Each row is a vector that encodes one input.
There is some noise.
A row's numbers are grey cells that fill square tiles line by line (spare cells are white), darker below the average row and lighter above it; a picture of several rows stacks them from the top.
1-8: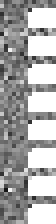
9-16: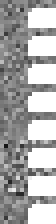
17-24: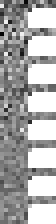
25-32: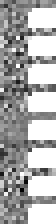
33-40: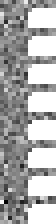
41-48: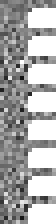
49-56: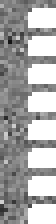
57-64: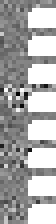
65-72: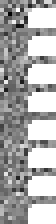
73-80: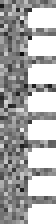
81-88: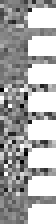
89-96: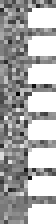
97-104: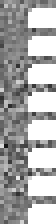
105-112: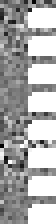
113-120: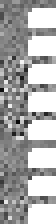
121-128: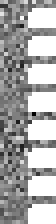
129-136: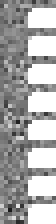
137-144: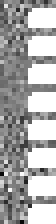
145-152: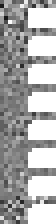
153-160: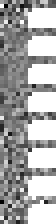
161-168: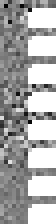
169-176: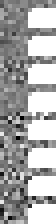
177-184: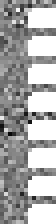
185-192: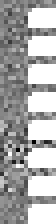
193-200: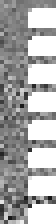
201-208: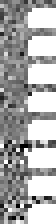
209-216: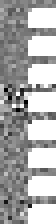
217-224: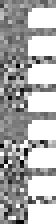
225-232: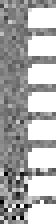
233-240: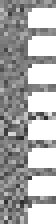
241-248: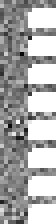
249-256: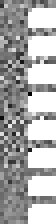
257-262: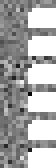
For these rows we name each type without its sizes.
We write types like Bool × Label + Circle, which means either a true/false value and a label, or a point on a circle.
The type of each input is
Bool × Bool × Bool + Label × Line × Line + Unit.
